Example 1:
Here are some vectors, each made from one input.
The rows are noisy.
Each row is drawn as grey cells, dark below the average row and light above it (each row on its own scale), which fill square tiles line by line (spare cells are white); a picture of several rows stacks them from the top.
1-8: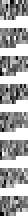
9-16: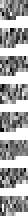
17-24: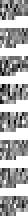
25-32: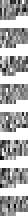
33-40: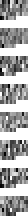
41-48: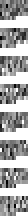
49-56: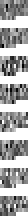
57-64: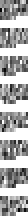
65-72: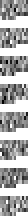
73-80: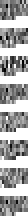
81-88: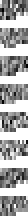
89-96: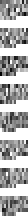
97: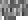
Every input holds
four true/false values.
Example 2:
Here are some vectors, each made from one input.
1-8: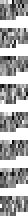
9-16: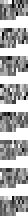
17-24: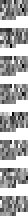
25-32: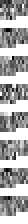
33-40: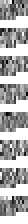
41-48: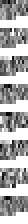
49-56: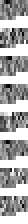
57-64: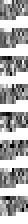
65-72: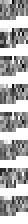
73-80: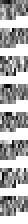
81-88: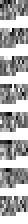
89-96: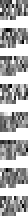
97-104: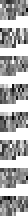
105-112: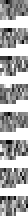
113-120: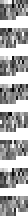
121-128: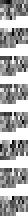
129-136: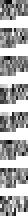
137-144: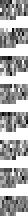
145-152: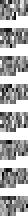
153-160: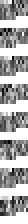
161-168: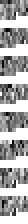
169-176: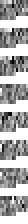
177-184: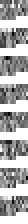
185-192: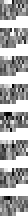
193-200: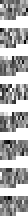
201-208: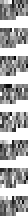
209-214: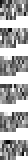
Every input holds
a point on a 4-point line.
